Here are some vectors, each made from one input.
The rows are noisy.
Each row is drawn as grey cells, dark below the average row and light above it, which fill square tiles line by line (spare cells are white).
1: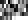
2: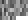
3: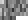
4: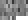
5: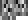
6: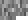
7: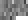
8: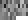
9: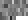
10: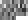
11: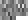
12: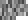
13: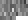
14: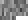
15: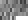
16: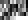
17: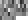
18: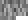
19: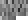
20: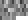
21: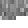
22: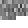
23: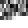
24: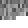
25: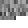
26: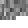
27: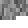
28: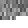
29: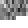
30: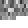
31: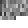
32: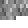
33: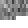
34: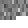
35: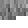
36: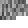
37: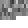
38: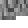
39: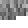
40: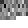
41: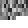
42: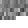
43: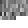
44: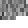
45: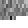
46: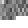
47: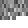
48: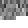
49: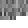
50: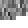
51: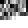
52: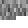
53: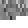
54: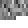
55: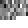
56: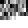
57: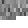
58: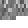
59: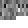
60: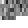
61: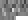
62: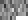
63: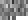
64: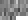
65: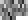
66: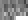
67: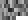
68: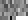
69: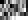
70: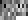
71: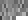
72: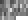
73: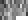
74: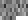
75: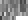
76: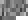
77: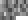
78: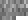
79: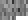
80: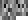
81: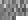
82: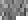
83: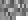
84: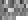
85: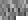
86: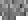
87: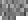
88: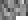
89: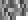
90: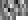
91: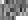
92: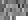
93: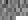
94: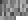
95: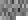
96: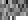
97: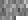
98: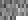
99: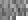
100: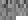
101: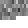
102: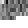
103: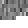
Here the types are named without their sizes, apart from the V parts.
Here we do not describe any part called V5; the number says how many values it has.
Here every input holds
a list of items, each a point on a line and a value of V5.
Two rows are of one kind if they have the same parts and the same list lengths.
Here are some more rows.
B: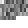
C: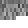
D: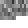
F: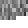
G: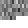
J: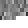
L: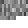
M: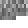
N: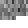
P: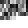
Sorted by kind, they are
B, C, J
D, F, G, L, M, N
P

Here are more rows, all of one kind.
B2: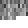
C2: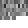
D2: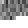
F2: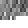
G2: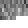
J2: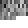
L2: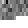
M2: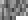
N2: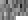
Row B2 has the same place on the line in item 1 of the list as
C2 and F2.
